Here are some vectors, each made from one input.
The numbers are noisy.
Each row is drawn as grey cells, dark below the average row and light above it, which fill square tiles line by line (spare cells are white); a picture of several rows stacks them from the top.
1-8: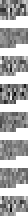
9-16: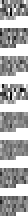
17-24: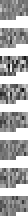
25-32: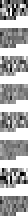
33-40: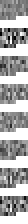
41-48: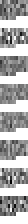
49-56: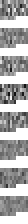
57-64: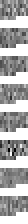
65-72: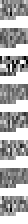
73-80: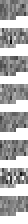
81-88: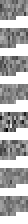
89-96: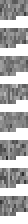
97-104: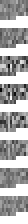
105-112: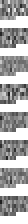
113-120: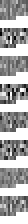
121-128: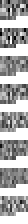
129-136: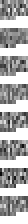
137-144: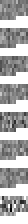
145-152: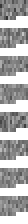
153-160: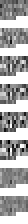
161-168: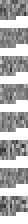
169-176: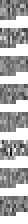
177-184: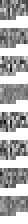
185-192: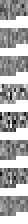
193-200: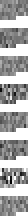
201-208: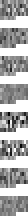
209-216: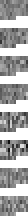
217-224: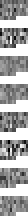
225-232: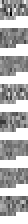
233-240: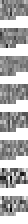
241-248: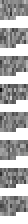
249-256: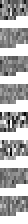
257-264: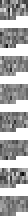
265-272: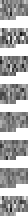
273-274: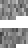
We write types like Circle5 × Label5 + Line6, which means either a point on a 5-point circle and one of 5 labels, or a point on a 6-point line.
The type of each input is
Bool × (Tree8 + Unit) + Label7 × Line5 × Tree9.
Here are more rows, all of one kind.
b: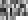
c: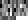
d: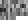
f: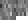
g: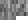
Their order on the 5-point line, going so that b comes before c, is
b, c, f, d, g.
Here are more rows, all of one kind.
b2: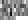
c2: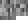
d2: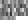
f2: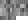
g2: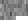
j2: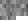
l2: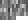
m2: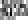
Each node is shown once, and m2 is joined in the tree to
f2.
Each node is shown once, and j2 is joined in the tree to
d2 and f2.
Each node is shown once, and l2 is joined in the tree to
g2.
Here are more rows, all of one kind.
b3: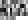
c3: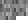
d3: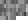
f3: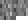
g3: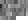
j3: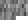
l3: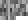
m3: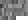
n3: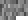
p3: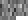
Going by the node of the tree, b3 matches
d3, j3 and l3.
